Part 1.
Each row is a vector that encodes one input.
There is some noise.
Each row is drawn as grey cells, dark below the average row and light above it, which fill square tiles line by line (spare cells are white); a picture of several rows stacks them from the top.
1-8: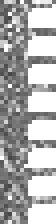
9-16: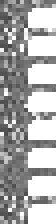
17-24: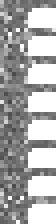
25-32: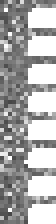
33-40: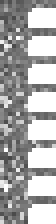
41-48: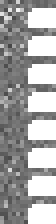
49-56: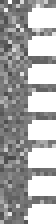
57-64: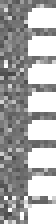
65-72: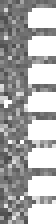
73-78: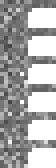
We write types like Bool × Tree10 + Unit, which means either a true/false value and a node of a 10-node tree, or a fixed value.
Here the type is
Bool × Bool × Bool + Unit.
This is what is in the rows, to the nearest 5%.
About 10% of them hold a fixed value. The rest hold three true/false values.
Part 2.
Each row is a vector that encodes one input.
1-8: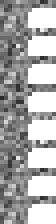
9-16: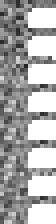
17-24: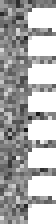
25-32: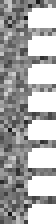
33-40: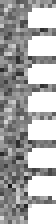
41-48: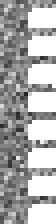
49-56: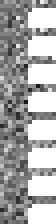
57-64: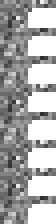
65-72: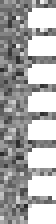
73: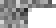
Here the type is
Label7.
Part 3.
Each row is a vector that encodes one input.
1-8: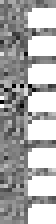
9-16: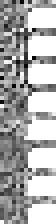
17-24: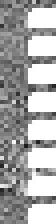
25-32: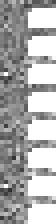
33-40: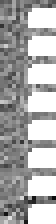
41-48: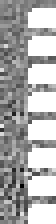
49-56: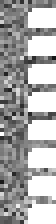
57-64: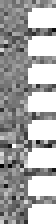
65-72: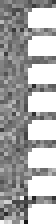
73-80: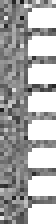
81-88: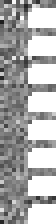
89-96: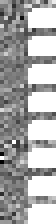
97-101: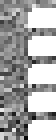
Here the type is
Bool × Bool × Bool.
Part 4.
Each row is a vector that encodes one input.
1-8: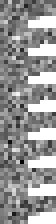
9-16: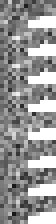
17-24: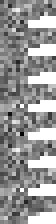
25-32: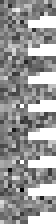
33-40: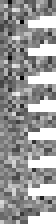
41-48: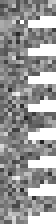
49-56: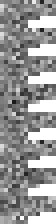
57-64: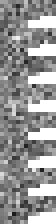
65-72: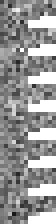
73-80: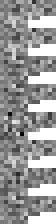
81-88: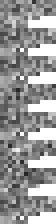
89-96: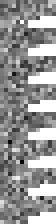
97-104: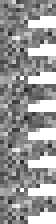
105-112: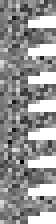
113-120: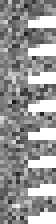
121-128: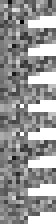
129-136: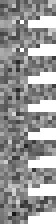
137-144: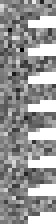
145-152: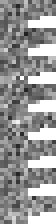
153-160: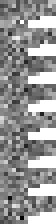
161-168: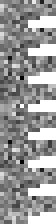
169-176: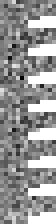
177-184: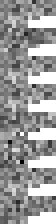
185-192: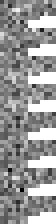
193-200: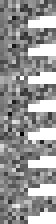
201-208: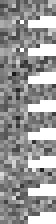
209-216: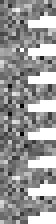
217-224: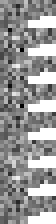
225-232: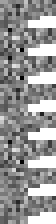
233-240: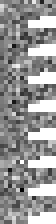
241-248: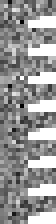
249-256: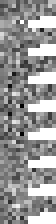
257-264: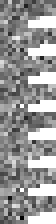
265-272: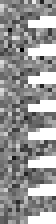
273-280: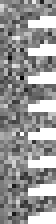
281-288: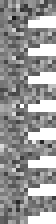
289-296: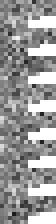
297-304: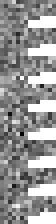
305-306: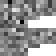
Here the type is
Line9.
